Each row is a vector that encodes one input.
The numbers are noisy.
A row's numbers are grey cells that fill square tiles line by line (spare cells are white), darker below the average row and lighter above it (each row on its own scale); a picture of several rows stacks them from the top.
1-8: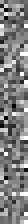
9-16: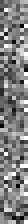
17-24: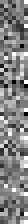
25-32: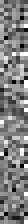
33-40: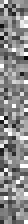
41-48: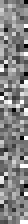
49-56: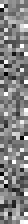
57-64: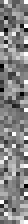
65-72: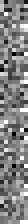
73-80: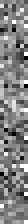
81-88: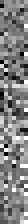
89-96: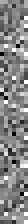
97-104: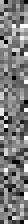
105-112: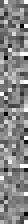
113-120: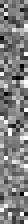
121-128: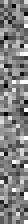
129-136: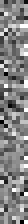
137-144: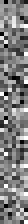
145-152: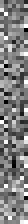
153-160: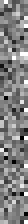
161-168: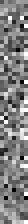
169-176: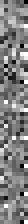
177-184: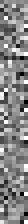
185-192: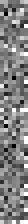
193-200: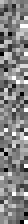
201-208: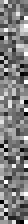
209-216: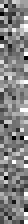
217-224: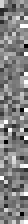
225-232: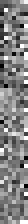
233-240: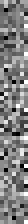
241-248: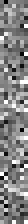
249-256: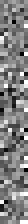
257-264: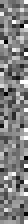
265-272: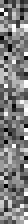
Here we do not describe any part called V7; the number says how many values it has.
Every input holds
four true/false values, together with either a point on a 9-point line, or a value of V7.
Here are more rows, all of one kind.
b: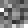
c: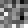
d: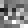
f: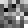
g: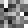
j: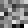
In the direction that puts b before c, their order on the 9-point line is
b, g, f, j, d, c.
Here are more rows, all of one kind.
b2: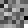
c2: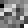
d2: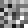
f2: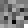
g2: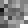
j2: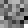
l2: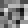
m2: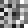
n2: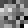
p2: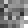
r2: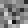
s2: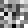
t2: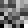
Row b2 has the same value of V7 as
n2 and t2.
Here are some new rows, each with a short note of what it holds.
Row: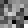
four true/false values and a value of V7
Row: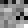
four true/false values and a value of V7
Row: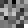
four true/false values and a value of V7
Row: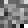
a point on a 9-point line and four true/false values
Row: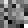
a point on a 9-point line and four true/false values
